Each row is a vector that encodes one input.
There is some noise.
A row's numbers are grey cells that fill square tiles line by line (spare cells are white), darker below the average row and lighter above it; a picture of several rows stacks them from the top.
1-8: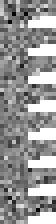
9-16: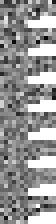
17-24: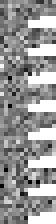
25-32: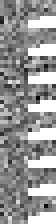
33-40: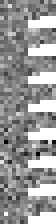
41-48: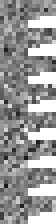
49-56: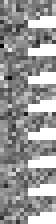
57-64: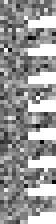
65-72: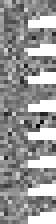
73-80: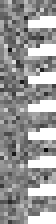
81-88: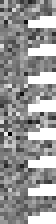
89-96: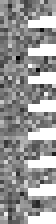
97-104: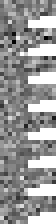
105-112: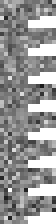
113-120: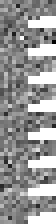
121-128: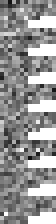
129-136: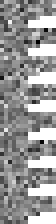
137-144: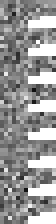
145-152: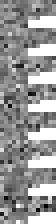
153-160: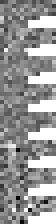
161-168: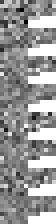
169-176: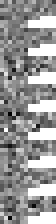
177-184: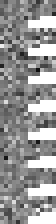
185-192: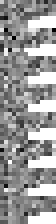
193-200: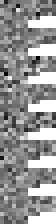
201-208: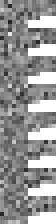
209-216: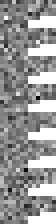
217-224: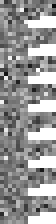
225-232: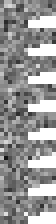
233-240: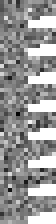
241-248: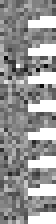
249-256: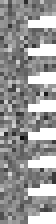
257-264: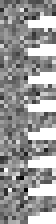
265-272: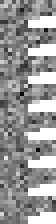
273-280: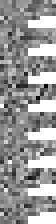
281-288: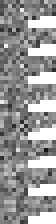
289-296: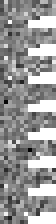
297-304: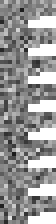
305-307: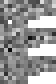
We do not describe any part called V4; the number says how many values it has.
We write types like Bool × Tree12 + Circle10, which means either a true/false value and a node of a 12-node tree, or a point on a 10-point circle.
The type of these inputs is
Bool × Circle5 × List2(V4) + Tree12.
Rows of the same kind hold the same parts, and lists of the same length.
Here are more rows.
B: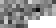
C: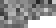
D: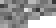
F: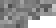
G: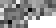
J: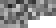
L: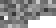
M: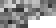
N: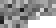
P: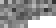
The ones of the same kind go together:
B, D, P
C
F, G, M
J, L, N

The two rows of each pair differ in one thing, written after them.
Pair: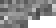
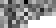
the value of V4 in item 2 of the list
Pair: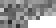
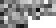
the place on the 5-point circle
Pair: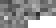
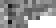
the place on the 5-point circle
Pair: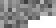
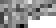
the place on the 5-point circle
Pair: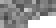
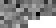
the place on the 5-point circle
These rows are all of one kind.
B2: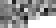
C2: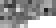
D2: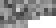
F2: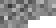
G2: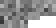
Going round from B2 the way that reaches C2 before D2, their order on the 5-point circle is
B2, C2, G2, D2, F2.
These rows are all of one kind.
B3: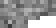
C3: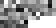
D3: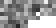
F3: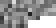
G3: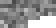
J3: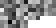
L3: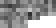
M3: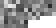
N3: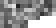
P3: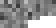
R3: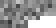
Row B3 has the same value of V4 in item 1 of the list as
C3, F3 and G3.
